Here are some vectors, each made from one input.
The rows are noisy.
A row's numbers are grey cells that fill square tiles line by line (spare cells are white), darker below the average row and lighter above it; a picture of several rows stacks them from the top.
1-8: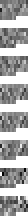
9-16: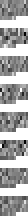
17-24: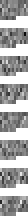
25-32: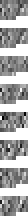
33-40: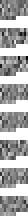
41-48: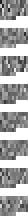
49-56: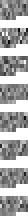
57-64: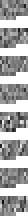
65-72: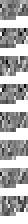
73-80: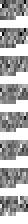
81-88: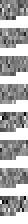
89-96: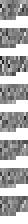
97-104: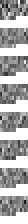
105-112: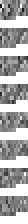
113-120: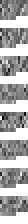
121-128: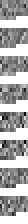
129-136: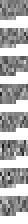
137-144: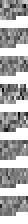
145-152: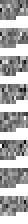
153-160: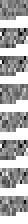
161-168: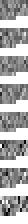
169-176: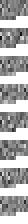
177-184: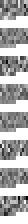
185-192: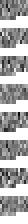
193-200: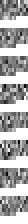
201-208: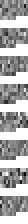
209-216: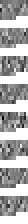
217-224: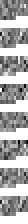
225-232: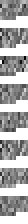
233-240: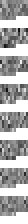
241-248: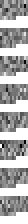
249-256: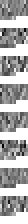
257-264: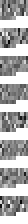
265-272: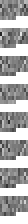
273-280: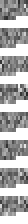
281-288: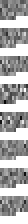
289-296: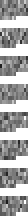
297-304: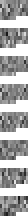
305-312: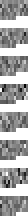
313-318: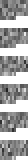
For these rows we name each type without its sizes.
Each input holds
a true/false value, together with either a point on a circle, or a fixed value.
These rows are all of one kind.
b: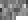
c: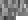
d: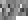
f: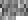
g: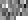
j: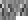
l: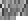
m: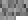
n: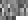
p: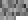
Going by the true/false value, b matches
c and n.
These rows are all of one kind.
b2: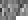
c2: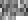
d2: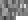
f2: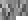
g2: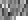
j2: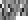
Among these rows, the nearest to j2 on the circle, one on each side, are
c2 and d2.
